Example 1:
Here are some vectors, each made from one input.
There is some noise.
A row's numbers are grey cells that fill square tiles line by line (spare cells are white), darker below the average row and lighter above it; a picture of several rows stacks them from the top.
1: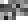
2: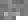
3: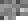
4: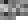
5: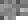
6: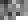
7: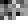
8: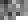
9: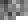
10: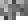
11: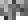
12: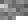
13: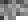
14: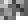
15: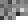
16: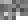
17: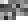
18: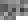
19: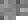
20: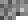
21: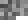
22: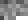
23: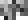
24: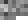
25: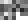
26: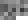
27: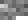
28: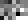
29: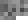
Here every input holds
a node of a 7-node tree.
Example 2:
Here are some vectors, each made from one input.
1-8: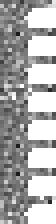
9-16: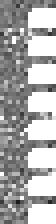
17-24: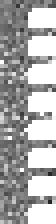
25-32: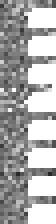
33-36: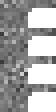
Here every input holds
a node of an 8-node tree.
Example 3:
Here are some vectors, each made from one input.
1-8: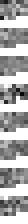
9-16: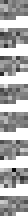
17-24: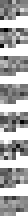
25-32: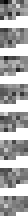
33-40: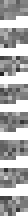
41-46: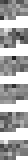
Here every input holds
a node of a 10-node tree.
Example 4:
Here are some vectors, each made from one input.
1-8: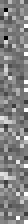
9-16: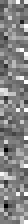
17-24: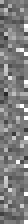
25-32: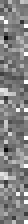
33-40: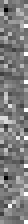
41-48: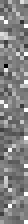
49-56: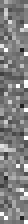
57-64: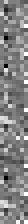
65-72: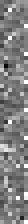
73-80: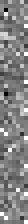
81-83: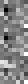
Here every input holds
one of 11 labels.
